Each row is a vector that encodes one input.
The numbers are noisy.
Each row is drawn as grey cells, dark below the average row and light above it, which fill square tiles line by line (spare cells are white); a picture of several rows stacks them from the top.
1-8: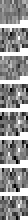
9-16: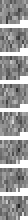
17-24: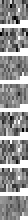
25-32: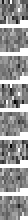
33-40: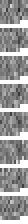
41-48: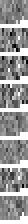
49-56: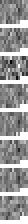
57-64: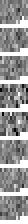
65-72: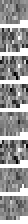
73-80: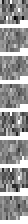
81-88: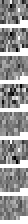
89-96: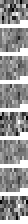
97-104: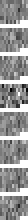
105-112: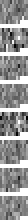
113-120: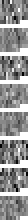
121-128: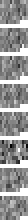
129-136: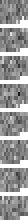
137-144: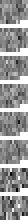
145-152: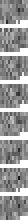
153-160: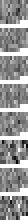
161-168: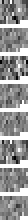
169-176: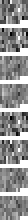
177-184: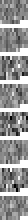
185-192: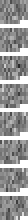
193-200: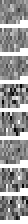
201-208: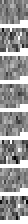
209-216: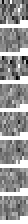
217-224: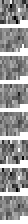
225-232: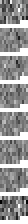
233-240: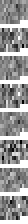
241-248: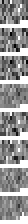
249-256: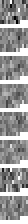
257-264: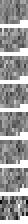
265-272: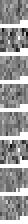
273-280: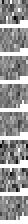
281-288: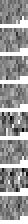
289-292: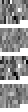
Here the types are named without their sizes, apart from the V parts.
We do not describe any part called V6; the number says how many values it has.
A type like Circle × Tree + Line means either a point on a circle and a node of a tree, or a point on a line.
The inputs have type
Bool × Bool × Bool × Label × Label × V6 + Line × Line + Unit.
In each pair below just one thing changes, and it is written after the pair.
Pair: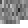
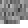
one of the two labels
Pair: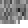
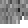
one of the two labels
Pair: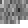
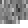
one of the three true/false values
